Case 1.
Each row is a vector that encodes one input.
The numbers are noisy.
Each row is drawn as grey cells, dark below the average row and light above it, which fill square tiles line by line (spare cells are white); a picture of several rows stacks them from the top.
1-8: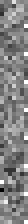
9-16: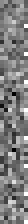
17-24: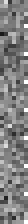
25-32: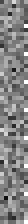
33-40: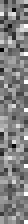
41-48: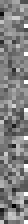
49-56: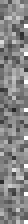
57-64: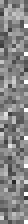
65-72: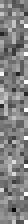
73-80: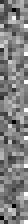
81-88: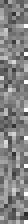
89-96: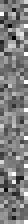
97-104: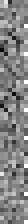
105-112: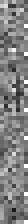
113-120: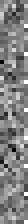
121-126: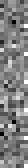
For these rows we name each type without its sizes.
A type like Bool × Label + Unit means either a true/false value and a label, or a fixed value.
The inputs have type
(Bool × Bool × Bool × Bool + Unit) × Circle + Line × Line.
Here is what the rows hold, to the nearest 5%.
About 90% of them hold a point on a circle, together with either a fixed value, or four true/false values. The rest hold a point on each of two lines.
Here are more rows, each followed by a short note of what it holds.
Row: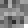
a point on a circle
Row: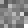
a point on a circle
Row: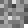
a point on a circle and four true/false values
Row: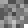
a point on a circle and four true/false values
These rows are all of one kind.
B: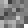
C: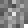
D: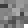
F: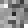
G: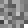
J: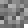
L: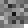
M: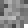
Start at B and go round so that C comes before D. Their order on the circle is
B, C, M, J, D, L, G, F.
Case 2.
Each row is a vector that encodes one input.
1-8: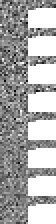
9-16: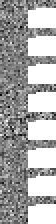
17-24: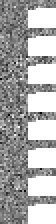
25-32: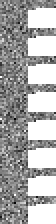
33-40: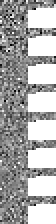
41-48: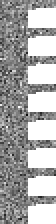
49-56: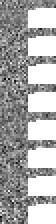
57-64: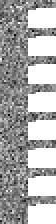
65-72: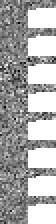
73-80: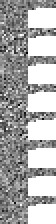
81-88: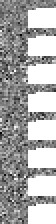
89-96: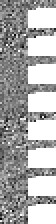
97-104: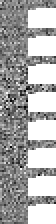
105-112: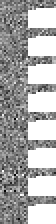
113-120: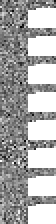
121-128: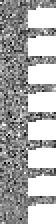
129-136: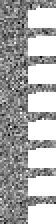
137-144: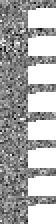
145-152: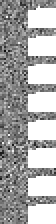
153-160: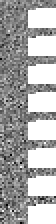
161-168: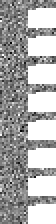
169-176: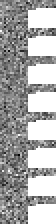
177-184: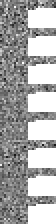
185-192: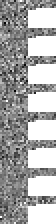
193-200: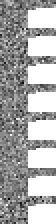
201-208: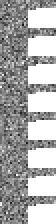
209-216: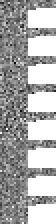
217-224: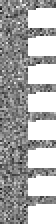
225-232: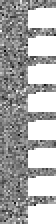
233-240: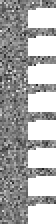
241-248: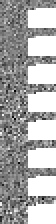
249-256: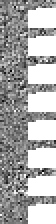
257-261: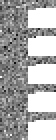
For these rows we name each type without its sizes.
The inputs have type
(Bool × Bool × Bool × Bool + Circle) × (Tree + Unit).
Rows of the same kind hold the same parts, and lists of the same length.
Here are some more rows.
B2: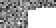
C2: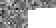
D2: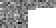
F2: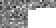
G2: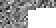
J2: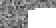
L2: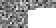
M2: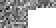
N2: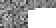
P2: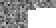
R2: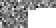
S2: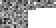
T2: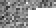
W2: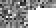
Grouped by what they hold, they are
B2, F2, G2, L2, M2, T2
C2, J2, N2, P2
D2, S2, W2
R2

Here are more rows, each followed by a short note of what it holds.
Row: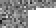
a node of a tree and four true/false values
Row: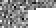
a point on a circle and a node of a tree
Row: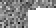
a node of a tree and four true/false values
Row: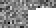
a point on a circle
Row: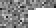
four true/false values
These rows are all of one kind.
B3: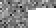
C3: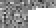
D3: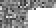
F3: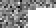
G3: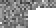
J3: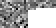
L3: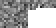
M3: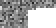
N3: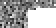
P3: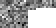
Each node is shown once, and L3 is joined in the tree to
F3.
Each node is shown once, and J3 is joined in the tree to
C3.
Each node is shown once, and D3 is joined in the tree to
B3 and C3.
